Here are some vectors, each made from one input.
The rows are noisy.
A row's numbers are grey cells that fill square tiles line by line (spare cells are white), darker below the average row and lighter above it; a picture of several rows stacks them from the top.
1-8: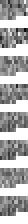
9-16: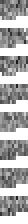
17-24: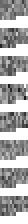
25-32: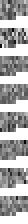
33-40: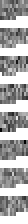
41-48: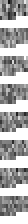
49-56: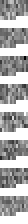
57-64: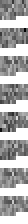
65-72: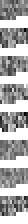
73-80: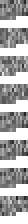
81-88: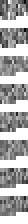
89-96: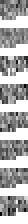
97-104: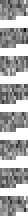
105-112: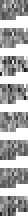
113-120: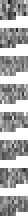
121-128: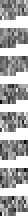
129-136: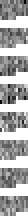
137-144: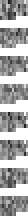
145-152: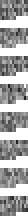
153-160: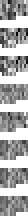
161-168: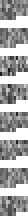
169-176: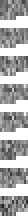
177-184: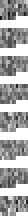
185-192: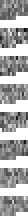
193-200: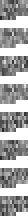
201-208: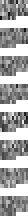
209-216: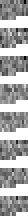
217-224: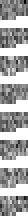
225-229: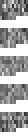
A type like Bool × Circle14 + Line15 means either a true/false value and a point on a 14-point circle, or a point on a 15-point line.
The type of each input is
Circle9.
